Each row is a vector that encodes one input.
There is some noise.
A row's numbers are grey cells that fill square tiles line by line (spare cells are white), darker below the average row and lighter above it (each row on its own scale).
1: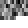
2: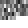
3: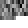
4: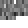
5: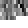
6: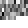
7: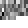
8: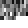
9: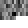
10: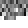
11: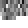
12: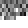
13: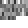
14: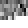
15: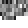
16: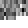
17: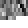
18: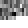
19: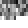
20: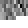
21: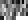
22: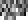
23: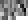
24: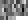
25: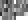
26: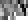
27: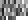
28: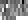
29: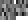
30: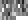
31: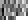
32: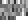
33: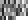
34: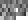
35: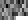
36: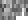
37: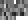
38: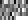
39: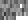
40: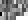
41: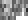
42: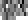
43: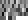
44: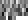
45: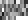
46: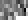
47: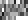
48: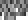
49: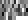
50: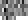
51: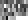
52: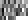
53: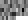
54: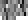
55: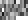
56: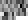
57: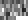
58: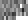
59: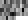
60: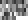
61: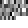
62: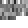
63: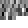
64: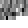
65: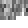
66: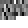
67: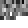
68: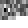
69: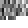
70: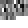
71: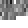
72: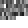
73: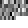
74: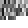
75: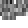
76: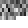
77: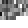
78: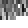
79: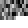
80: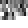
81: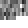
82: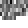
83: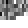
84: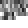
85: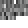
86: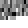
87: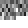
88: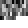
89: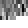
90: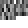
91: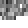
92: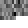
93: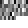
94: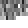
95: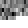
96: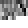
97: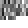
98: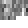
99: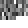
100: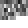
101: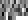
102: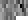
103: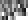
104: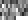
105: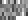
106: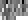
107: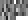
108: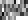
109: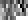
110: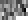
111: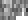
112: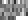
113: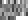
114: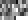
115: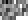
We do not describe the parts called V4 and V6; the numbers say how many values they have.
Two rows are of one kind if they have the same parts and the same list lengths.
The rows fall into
3 kinds.
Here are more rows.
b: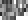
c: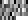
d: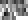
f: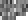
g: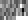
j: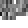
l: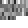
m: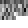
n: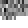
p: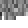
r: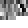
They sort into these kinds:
b, f, g, j, p
c, l
d, m, n, r

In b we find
one of 5 labels and a value of V4.
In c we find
a value of V6.
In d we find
a point on a 5-point line and a value of V4.
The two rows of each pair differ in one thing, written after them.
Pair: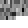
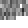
the value of V4
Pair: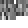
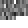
the value of V4
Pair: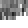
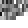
the label
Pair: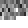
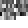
the value of V4
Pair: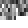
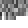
the value of V4
